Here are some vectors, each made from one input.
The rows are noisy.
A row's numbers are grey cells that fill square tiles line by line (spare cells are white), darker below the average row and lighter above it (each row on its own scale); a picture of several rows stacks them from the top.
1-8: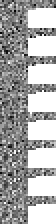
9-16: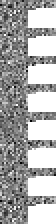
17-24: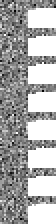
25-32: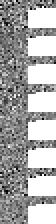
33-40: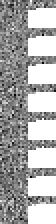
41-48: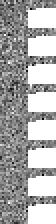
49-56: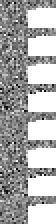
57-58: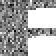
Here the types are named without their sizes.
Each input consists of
either a point on a circle, or a point on a line.
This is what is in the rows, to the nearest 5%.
About 50% of them hold a point on a circle. The rest hold a point on a line.
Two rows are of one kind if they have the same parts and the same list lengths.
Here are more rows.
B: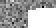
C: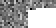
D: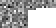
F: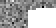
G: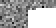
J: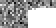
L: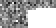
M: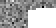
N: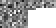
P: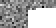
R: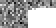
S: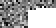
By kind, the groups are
B, F, G, J, L, M, P, R
C, D, N, S

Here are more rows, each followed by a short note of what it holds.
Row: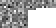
a point on a circle
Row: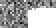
a point on a line
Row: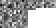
a point on a circle
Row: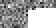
a point on a line
